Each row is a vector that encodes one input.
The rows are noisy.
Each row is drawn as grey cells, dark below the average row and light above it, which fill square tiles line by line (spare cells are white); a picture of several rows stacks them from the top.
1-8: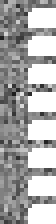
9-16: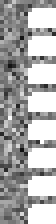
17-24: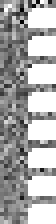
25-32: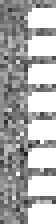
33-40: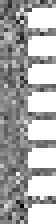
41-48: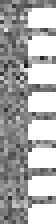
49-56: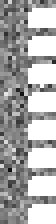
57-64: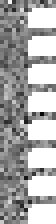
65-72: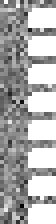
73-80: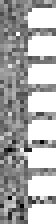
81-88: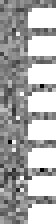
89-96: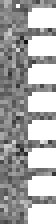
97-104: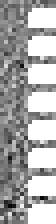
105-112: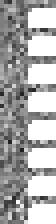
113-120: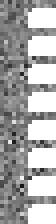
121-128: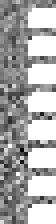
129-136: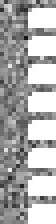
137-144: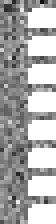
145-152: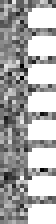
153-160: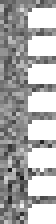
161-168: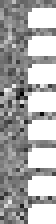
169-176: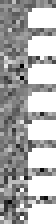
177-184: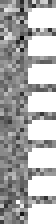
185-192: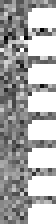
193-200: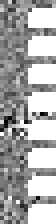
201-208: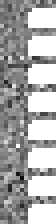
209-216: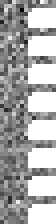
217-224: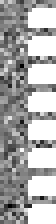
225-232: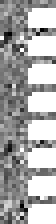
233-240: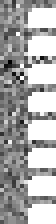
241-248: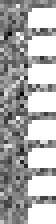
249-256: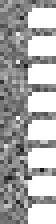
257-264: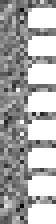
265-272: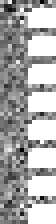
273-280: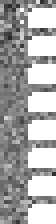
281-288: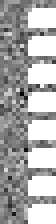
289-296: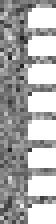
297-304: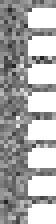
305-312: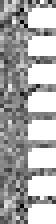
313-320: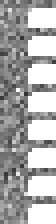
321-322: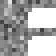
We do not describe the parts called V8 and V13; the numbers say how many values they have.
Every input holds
one of 5 labels and a value of V8, together with either a fixed value, or a node of a 9-node tree and a value of V13.
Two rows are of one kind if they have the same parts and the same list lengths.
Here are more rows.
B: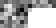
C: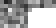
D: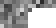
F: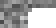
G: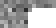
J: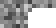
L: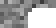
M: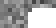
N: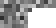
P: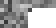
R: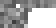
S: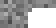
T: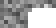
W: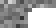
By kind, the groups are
B, F, G, L, M, N, P, R, T, W
C, D, J, S

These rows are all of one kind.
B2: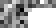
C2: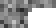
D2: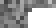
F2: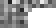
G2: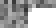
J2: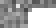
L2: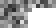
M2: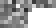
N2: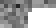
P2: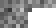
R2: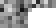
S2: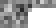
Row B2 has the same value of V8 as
F2 and L2.
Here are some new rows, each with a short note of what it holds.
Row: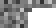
one of 5 labels and a value of V8
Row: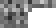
one of 5 labels and a value of V8
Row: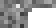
one of 5 labels and a value of V8
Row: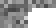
one of 5 labels, a node of a 9-node tree, a value of V8 and a value of V13
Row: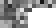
one of 5 labels and a value of V8
